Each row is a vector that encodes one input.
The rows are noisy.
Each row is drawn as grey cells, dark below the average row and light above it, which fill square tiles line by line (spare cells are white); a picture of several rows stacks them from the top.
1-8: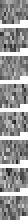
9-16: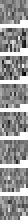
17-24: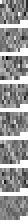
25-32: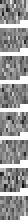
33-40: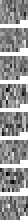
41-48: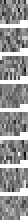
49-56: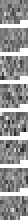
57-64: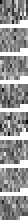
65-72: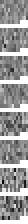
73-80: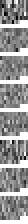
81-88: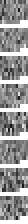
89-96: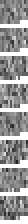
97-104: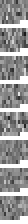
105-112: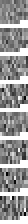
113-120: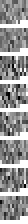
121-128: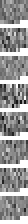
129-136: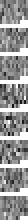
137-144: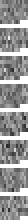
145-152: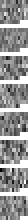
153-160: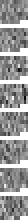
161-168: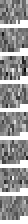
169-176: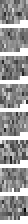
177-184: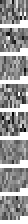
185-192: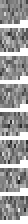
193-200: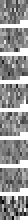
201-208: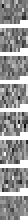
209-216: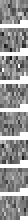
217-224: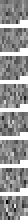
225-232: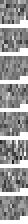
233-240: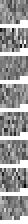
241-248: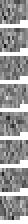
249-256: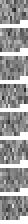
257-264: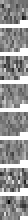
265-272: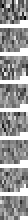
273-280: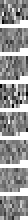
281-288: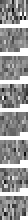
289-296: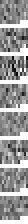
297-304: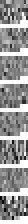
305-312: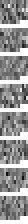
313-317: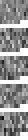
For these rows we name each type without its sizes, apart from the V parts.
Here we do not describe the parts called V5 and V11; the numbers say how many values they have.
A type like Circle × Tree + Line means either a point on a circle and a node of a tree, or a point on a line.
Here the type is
((Bool × Bool × Bool + V11) × (Line + Tree) + V5) × Line.
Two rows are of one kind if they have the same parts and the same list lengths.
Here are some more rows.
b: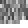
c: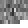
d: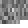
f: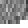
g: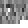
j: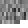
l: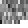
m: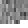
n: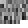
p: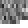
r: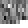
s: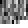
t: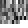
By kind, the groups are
b, d, l, m
c, f, j
g
n, p, r
s, t

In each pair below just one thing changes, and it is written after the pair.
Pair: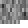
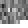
the node of the tree
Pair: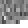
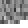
the value of V11
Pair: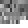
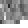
the node of the tree
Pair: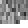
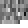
the node of the tree
